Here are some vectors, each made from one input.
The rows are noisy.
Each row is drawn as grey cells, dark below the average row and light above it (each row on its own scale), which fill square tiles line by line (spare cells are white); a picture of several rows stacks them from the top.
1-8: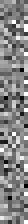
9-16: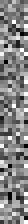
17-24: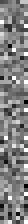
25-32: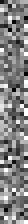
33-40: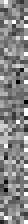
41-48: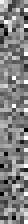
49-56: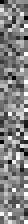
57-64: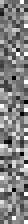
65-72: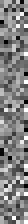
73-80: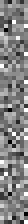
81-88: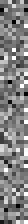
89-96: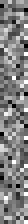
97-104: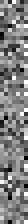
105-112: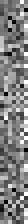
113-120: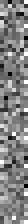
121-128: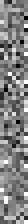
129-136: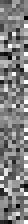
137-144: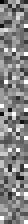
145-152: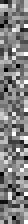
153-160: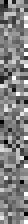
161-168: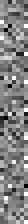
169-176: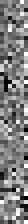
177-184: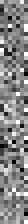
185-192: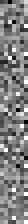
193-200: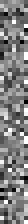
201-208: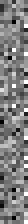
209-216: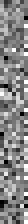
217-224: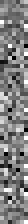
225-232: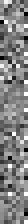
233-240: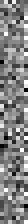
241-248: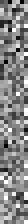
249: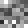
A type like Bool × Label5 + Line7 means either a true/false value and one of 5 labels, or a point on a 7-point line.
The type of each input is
(Bool × Bool × Bool + Unit) × Line10 + Circle8.
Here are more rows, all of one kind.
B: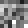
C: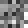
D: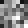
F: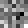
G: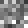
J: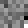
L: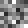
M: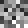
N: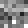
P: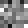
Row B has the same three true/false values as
C, D, F and G.
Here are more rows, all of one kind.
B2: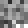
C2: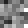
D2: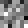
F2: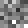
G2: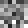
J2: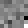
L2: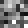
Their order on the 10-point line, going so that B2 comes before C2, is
F2, L2, B2, G2, C2, J2, D2.
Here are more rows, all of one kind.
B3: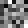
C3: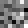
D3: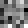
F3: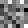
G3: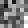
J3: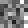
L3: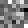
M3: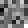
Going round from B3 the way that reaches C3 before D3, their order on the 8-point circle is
B3, G3, J3, C3, D3, F3, L3, M3.
